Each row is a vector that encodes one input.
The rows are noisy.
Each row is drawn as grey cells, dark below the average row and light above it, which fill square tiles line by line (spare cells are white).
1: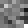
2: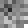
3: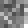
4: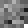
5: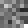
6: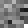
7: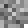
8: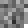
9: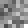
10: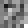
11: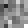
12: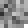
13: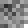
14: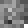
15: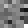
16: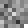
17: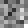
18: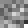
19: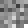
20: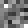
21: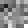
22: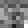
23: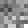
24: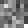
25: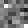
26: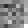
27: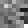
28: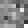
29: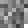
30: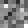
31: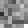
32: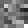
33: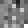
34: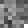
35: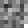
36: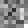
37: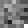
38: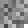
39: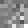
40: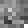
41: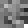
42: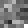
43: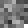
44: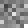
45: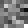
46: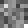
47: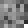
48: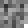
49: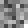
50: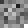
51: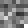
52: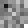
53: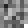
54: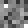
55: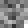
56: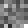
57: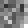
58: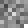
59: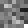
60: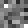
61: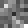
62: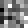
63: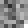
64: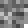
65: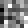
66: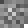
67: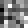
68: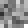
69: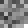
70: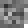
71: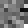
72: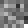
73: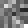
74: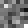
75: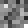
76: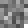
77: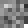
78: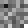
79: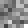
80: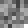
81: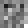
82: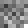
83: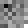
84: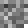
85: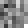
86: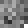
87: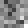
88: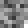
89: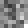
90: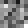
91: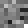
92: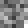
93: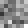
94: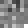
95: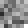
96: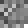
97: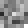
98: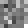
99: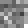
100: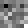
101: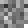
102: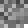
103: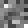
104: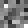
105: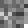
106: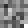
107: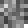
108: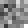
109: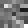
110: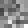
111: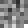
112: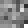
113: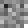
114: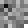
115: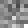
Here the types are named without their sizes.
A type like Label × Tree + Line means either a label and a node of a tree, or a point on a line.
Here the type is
List(Line).
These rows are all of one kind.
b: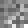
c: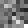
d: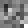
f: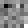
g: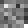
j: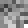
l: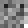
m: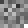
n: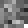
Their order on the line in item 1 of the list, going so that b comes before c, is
d, l, f, j, b, m, g, n, c.
